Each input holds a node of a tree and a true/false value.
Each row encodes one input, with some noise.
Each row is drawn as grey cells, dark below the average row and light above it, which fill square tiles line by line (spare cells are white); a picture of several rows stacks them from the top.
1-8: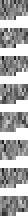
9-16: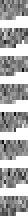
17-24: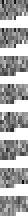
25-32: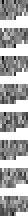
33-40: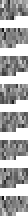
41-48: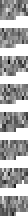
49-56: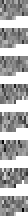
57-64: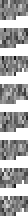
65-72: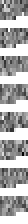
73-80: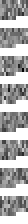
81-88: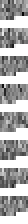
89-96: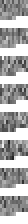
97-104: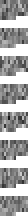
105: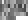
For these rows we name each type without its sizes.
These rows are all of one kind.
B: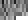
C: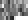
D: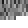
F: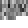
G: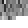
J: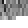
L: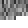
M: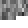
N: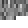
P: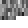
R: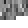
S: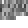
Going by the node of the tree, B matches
D, G, J and L.
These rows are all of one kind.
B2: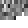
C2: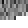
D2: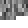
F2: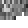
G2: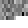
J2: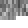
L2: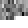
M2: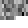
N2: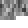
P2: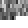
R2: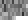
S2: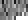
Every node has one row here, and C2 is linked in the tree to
R2 and S2.
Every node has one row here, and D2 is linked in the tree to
G2.
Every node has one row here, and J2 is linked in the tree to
N2 and R2.
